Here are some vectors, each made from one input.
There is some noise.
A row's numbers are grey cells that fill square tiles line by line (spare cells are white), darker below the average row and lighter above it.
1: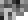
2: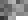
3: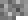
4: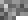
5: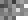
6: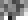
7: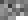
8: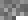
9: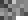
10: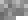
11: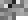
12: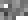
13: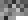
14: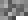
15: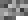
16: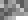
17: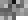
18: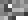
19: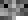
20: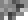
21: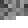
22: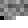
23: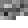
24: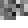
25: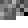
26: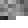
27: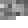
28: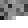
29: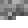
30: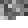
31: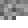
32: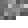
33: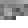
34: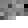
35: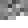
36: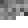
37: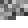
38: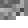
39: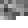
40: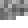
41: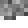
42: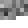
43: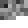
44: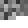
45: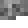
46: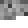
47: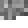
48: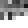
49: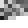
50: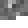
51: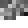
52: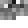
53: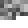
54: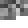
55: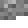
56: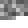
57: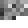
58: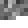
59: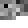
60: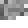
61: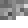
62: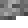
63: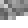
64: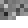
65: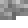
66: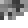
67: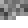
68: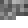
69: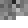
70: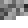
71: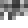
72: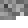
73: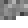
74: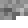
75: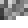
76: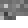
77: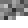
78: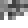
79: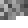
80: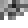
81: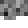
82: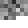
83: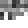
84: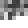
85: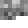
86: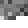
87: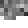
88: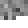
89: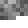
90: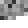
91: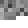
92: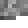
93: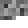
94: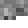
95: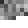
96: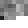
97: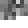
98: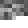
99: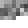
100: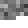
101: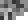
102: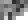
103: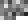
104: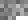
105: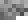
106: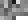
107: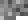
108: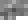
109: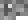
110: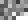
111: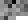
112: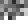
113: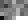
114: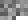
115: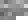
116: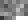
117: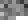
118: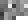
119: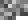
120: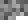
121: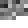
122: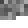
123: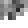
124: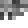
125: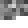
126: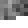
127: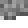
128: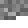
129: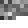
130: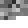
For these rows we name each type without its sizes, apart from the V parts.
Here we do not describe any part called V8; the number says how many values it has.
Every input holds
either a point on a line, or four true/false values and a value of V8.
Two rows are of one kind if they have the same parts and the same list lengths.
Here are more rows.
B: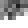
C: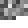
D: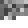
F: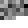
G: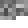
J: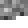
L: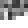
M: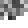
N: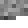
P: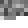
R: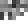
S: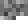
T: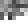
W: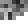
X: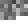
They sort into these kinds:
B, L, M, R, T, W
C, D, F, G, J, N, P, S, X

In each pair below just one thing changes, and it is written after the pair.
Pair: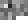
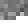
one of the four true/false values
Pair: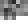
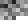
one of the four true/false values
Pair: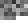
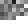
one of the four true/false values
